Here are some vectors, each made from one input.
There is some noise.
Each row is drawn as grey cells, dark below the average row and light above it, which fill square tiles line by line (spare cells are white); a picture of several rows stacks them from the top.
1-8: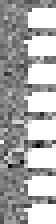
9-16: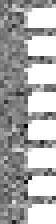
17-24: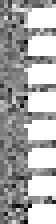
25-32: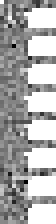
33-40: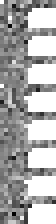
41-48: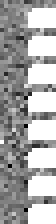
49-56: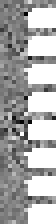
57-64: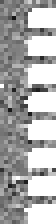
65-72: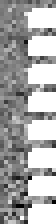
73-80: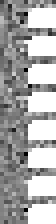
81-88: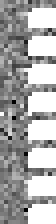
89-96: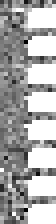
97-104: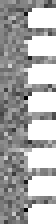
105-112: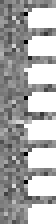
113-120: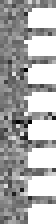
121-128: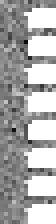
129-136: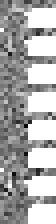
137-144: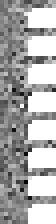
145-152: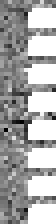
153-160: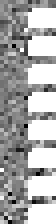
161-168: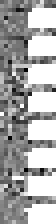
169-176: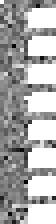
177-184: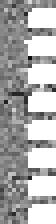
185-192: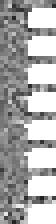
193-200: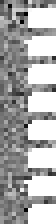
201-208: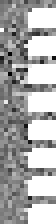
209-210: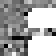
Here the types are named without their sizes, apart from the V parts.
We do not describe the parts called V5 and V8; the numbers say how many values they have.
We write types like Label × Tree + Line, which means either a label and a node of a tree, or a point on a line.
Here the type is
Bool × (Circle + V5 × V8).
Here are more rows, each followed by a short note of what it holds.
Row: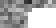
a true/false value, a value of V5 and a value of V8
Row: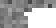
a true/false value, a value of V5 and a value of V8
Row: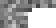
a true/false value, a value of V5 and a value of V8
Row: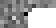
a point on a circle and a true/false value
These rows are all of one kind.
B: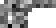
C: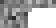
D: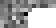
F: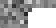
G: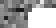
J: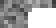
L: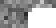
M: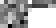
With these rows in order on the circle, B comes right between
D and M.
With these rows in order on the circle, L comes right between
G and M.
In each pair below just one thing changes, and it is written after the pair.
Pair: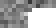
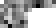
the true/false value
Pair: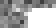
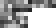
the value of V8
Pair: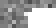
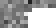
the value of V5
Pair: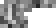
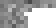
the true/false value
